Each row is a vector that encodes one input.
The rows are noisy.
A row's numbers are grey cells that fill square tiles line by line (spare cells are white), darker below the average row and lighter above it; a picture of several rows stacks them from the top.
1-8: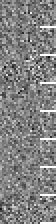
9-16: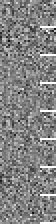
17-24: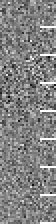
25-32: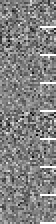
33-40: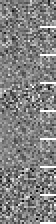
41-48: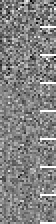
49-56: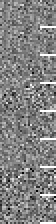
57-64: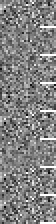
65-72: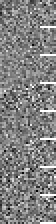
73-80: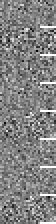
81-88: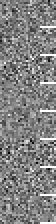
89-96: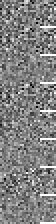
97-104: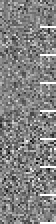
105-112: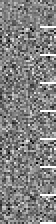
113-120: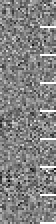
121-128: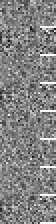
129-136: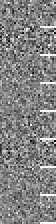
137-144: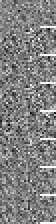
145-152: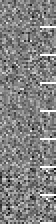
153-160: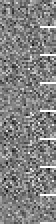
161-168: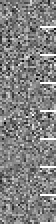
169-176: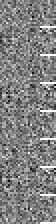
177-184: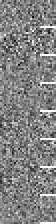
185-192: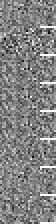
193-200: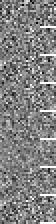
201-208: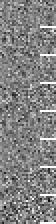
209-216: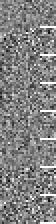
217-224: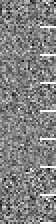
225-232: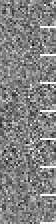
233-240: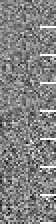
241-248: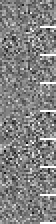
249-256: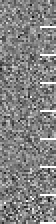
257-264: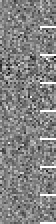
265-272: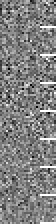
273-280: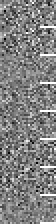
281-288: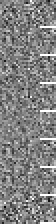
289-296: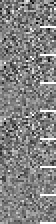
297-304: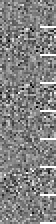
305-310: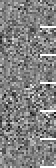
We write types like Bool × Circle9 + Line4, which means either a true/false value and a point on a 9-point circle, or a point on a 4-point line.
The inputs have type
Line13.
